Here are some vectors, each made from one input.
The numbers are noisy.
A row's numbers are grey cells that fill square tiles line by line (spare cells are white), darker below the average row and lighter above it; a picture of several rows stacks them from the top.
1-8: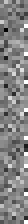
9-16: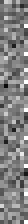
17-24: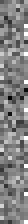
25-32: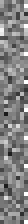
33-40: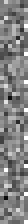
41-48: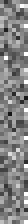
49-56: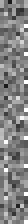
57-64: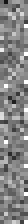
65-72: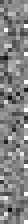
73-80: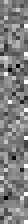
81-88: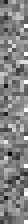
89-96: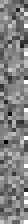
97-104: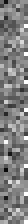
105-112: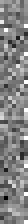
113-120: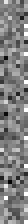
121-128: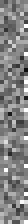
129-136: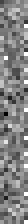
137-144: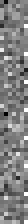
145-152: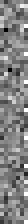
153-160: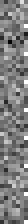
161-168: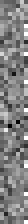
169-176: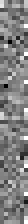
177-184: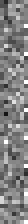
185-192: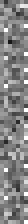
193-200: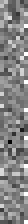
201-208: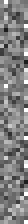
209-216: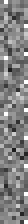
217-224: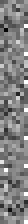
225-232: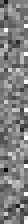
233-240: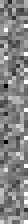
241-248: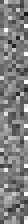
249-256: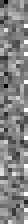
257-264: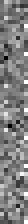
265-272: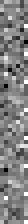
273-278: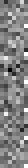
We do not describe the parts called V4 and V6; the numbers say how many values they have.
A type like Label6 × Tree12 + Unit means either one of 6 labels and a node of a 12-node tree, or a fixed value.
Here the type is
(Line8 + V6) × Line11 + V4.
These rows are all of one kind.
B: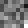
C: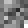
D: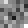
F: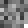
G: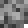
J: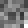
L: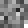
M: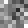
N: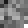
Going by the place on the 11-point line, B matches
C and J.
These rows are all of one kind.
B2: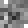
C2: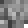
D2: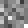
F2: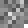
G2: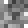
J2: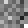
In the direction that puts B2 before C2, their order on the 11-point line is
G2, B2, J2, D2, C2, F2.
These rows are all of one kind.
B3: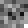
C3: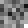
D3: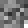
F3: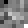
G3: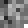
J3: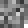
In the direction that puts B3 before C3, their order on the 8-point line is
B3, C3, F3, G3, J3, D3.
